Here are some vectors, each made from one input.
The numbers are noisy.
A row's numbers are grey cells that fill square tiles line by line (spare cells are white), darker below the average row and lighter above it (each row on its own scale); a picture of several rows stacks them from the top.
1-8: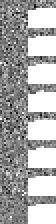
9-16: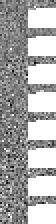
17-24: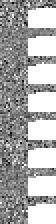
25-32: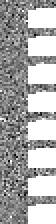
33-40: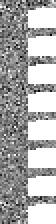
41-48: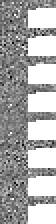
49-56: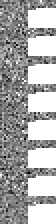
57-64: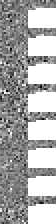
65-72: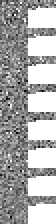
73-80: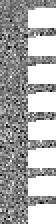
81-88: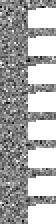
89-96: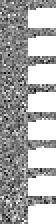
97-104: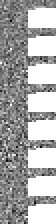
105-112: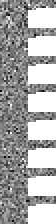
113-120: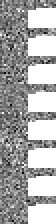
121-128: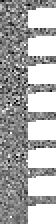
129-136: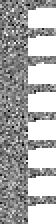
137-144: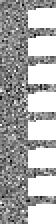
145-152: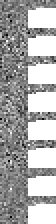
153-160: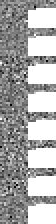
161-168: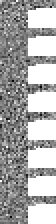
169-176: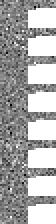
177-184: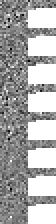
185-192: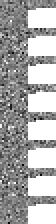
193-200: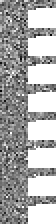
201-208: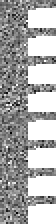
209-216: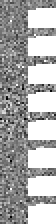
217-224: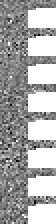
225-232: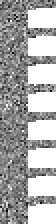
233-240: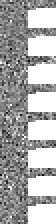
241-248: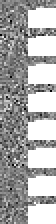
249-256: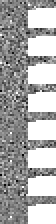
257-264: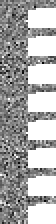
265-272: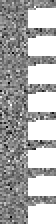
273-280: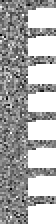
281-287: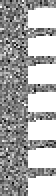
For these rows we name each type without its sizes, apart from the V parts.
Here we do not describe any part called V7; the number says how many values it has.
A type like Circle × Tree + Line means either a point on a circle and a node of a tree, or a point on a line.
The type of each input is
(Bool × Bool × Bool × Bool + Tree) × V7 + List(Line).
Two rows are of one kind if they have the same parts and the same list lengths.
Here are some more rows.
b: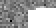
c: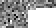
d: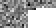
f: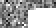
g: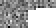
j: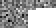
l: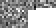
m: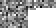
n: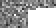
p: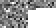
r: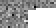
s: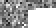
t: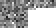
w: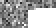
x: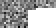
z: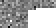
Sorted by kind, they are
b
c, g, m, t, z
d
f, s, w
j, l, n, p, r, x

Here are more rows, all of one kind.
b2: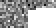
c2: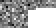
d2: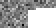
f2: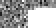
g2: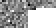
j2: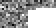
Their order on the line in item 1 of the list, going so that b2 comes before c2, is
f2, b2, j2, c2, d2, g2.
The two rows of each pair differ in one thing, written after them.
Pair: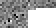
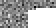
one of the four true/false values
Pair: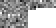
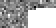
one of the four true/false values
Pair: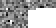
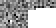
the value of V7
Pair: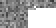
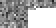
one of the four true/false values
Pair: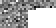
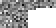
one of the four true/false values
